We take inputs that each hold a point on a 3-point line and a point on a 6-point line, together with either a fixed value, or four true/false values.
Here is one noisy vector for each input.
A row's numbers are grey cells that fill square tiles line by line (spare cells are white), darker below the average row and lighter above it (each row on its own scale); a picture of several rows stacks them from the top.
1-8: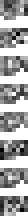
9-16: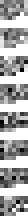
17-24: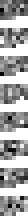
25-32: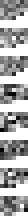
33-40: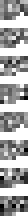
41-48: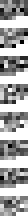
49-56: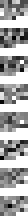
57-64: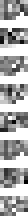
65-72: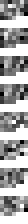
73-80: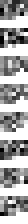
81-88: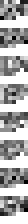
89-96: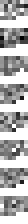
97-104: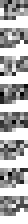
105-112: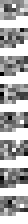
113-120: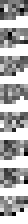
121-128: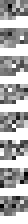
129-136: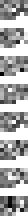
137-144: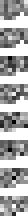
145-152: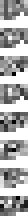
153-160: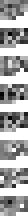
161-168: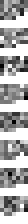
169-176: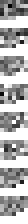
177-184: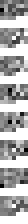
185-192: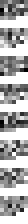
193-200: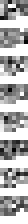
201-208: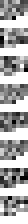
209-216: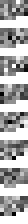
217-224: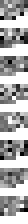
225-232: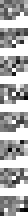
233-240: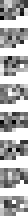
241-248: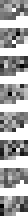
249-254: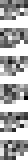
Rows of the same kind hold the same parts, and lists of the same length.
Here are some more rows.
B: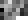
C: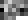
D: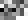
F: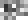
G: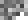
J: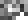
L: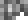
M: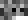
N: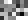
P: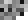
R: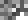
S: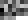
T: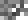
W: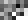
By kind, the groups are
B, C, D, F, M, N, P, S, W
G, J, L, R, T

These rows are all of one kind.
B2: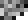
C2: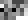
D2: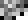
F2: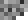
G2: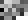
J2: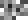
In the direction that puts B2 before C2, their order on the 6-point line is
G2, D2, B2, J2, C2, F2.
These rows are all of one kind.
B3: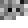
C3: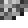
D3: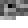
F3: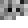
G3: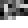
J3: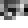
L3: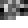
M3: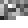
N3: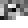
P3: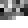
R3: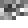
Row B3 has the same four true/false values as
F3, M3 and N3.
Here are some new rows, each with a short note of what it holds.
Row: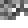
a point on a 3-point line and a point on a 6-point line
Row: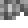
a point on a 3-point line and a point on a 6-point line
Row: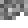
a point on a 3-point line and a point on a 6-point line
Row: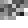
a point on a 3-point line, a point on a 6-point line and four true/false values
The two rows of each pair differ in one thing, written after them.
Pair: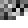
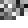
the place on the 6-point line
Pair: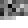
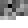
one of the four true/false values
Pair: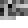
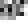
one of the four true/false values
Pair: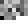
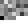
the place on the 3-point line
